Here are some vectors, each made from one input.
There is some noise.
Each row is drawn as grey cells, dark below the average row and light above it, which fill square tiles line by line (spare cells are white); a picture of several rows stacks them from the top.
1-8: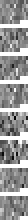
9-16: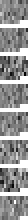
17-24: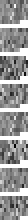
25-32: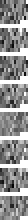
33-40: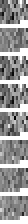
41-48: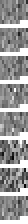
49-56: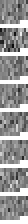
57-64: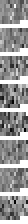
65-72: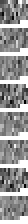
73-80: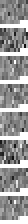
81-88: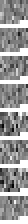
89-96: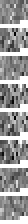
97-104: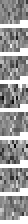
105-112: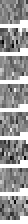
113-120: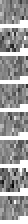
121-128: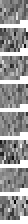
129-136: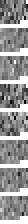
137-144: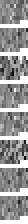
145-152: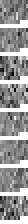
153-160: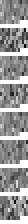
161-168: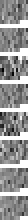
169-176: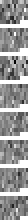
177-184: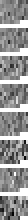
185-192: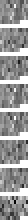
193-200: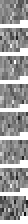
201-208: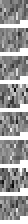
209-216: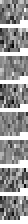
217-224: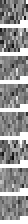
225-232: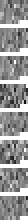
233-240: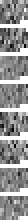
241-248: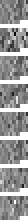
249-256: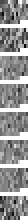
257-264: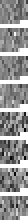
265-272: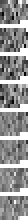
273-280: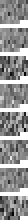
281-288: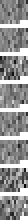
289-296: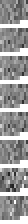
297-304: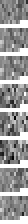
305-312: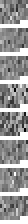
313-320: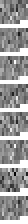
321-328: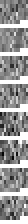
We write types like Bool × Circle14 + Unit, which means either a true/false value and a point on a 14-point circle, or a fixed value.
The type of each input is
Bool × Circle18 + Line10.
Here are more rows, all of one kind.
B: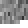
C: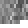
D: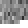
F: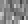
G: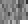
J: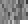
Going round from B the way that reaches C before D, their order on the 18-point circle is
B, G, J, C, F, D.
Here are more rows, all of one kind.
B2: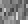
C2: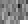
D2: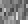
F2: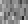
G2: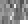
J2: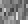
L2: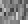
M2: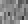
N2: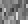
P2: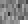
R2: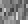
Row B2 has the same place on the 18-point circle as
D2, J2, P2 and R2.
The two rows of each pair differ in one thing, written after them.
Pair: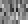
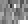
the true/false value
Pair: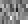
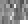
the true/false value
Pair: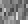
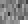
the true/false value
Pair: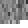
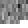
the place on the 18-point circle
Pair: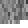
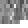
the place on the 18-point circle
